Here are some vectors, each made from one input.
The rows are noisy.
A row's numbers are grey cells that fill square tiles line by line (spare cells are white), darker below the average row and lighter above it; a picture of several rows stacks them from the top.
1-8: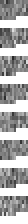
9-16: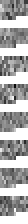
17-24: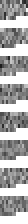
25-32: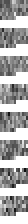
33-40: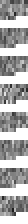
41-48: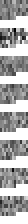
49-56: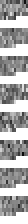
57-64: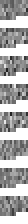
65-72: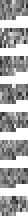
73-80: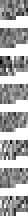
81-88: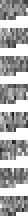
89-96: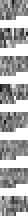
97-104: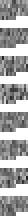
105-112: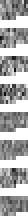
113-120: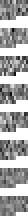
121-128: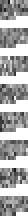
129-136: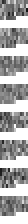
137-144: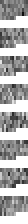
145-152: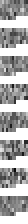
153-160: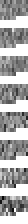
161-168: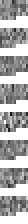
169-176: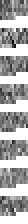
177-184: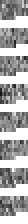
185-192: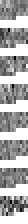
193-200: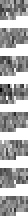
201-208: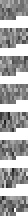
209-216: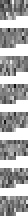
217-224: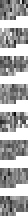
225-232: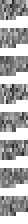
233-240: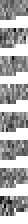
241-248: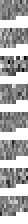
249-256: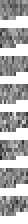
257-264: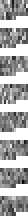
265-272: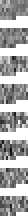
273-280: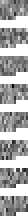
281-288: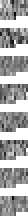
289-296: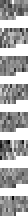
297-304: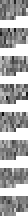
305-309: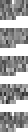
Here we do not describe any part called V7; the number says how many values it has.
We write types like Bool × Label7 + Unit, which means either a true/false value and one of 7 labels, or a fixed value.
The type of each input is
Bool × Bool × Bool × Bool + Tree9 × Tree9 + V7.
